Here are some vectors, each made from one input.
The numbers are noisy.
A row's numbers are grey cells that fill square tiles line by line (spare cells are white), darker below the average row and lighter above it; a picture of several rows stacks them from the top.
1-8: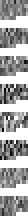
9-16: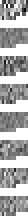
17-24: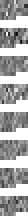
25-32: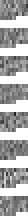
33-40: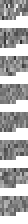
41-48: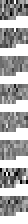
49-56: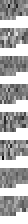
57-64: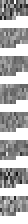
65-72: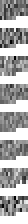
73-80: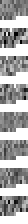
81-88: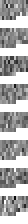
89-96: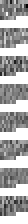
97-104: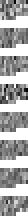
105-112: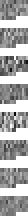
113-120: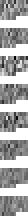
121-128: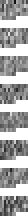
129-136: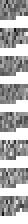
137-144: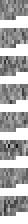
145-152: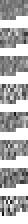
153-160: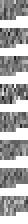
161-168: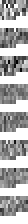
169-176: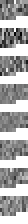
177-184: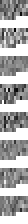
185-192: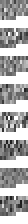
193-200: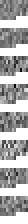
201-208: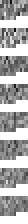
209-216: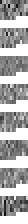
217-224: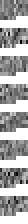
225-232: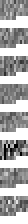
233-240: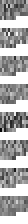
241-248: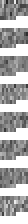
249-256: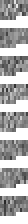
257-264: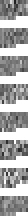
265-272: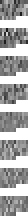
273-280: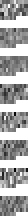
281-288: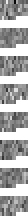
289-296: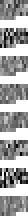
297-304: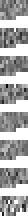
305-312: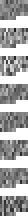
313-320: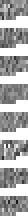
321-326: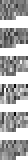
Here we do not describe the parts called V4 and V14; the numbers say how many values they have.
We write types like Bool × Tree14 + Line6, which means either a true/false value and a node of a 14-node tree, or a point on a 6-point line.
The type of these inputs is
(Bool × Line11 + V4) × V14.
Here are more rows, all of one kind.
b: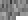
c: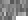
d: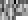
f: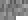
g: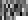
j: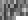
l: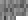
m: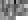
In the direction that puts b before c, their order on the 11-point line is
d, b, l, c, m, f, j, g.
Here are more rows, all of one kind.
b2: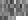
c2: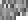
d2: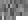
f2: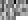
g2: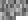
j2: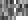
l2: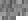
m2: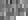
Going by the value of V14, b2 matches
j2 and l2.
